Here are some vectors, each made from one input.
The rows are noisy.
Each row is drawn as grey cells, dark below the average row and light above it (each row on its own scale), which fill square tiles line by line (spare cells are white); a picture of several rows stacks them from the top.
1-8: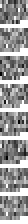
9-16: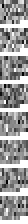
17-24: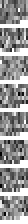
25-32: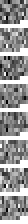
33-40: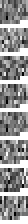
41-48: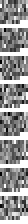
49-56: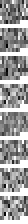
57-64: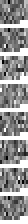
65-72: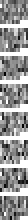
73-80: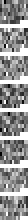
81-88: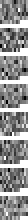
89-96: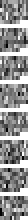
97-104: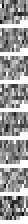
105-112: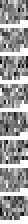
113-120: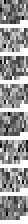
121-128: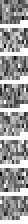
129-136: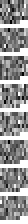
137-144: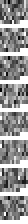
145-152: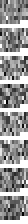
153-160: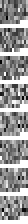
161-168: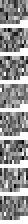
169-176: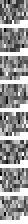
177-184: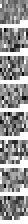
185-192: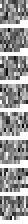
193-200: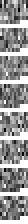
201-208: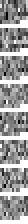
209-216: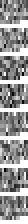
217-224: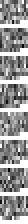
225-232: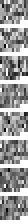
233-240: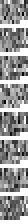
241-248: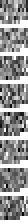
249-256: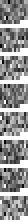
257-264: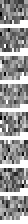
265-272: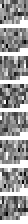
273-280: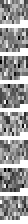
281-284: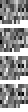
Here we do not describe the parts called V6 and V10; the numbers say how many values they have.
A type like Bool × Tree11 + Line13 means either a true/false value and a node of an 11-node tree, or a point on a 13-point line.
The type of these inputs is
Circle11 × V6 + Label11 × V10 + Unit.
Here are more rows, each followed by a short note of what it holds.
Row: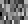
a point on an 11-point circle and a value of V6
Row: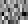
a fixed value
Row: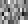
a fixed value
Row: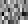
a fixed value
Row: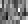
one of 11 labels and a value of V10
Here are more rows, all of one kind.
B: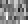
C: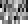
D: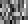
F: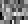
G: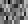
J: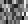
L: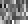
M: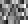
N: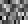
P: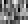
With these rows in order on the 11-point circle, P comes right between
J and M.
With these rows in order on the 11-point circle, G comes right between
L and M.
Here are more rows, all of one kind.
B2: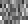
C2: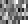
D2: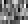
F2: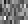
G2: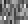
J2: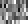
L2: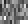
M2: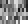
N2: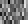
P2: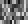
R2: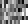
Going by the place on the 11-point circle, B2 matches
F2, G2, J2 and L2.
